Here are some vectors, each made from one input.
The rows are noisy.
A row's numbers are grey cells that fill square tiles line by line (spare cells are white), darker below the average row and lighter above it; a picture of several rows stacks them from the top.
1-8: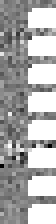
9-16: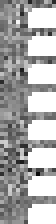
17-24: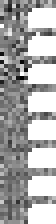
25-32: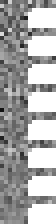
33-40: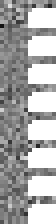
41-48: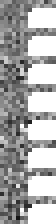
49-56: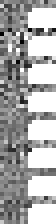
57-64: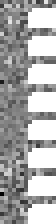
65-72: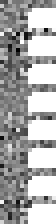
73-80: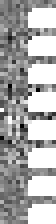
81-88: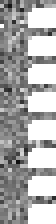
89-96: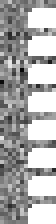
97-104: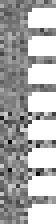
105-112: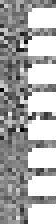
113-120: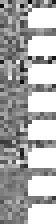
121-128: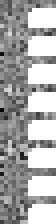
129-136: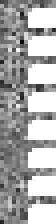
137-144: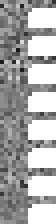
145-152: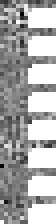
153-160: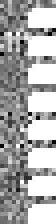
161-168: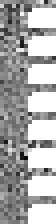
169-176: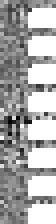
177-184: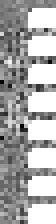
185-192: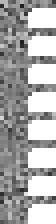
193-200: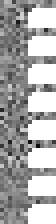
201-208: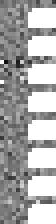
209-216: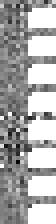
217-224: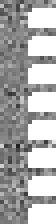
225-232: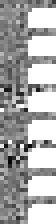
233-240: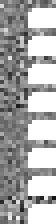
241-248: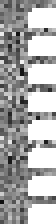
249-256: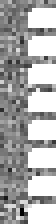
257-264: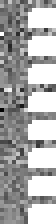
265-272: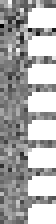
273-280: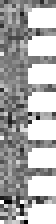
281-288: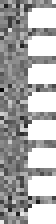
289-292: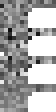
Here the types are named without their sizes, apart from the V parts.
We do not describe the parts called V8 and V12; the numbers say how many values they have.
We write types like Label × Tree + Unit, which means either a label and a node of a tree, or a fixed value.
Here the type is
(Bool × Bool × Bool × Bool + Label) × V8 + V12.
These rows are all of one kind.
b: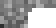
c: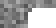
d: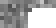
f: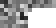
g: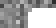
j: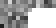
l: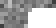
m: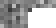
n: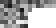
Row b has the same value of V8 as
f and m.
